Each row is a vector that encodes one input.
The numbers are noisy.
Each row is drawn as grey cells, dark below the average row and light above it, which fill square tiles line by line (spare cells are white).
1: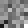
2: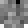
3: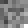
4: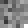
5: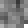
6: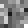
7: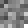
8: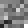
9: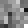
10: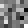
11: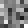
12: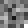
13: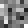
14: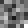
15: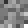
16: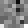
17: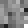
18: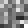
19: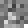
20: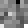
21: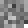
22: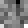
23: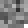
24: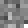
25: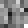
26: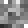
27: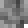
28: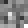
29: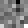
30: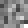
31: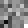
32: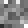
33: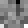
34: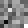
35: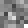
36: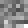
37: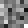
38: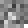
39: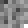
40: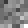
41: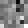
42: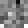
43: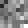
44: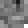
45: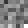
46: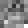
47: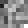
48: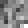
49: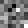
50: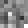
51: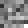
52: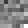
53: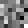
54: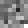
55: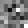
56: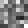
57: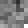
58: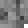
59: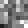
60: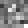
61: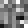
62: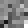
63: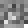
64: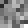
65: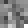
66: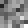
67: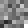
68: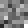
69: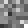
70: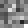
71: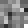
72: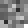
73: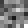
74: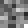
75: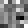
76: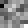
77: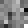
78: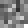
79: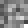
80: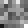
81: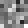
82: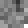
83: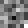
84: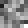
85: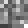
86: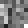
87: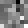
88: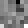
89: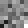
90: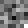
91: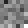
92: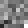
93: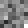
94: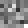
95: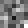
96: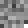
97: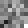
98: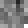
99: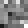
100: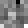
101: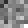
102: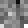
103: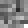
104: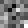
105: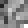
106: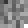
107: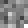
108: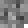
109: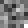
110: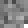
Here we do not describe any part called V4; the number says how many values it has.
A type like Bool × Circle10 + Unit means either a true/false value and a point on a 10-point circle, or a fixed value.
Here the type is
Line6 × (Tree7 + V4).
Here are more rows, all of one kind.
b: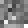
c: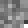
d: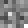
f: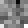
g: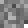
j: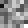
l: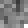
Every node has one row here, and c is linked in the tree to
d, g and l.
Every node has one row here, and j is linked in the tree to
d.
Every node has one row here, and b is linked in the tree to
g.
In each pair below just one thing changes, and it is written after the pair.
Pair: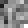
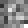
the node of the tree
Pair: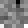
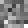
the node of the tree
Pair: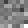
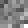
the place on the 6-point line
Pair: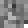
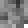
the node of the tree
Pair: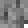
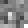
the node of the tree
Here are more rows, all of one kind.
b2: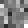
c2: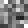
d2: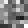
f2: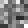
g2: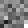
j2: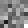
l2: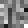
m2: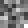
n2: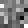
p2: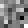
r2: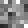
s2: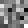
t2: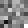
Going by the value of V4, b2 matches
l2, n2, p2 and s2.
